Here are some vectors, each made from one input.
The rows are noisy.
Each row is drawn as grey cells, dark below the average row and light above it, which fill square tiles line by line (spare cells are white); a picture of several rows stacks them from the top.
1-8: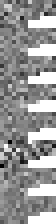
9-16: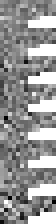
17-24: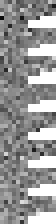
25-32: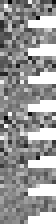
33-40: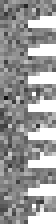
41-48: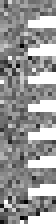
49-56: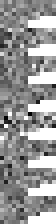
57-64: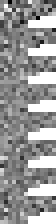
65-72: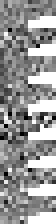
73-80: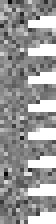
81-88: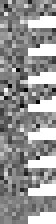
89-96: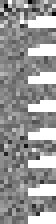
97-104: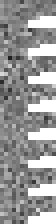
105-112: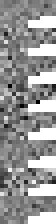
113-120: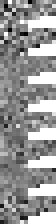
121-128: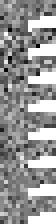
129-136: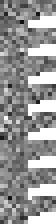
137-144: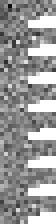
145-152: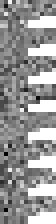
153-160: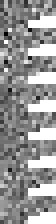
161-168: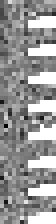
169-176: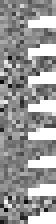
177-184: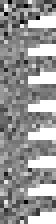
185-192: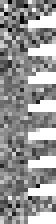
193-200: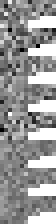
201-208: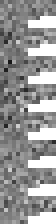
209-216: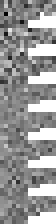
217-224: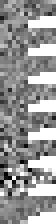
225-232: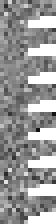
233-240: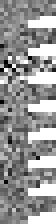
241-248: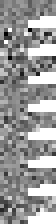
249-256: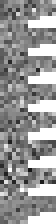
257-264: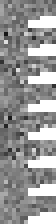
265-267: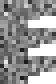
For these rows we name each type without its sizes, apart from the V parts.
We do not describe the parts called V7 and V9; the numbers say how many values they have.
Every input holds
a true/false value and a value of V9, together with either a node of a tree, or a value of V7.
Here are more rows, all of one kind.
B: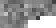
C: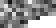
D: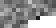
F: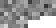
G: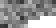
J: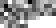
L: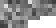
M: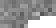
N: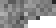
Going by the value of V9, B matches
G, L and N.
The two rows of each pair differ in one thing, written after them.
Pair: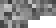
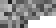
the value of V9
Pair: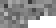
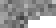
the value of V9
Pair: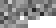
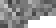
the value of V9
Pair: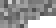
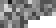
the value of V9
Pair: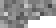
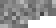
the node of the tree
